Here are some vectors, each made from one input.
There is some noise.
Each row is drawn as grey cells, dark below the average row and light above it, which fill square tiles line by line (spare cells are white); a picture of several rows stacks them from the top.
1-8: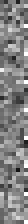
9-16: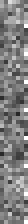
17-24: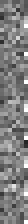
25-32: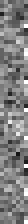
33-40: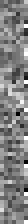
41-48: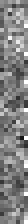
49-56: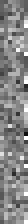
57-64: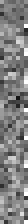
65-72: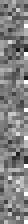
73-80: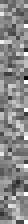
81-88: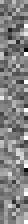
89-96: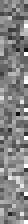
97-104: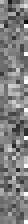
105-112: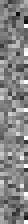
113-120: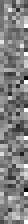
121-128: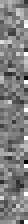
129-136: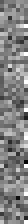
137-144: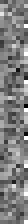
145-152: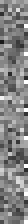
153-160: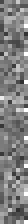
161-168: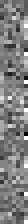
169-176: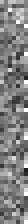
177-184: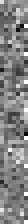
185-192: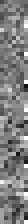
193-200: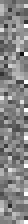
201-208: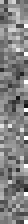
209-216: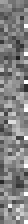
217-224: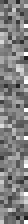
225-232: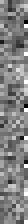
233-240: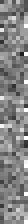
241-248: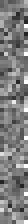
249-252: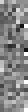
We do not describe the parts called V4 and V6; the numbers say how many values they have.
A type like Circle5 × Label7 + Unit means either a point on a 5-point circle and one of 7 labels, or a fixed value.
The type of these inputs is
(Line8 + V4) × (Line11 + V6).
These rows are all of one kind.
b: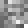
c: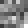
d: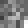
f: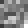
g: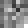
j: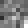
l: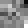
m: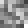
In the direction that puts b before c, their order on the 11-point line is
b, m, d, f, j, c, g, l.
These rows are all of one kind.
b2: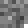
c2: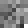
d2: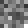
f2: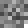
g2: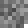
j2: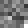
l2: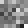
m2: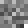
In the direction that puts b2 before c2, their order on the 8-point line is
d2, f2, j2, m2, b2, g2, l2, c2.
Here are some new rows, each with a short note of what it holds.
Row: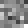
a value of V4 and a value of V6
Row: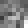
a point on an 11-point line and a value of V4
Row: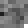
a point on an 8-point line and a point on an 11-point line
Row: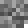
a point on an 8-point line and a point on an 11-point line
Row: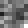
a point on an 8-point line and a point on an 11-point line
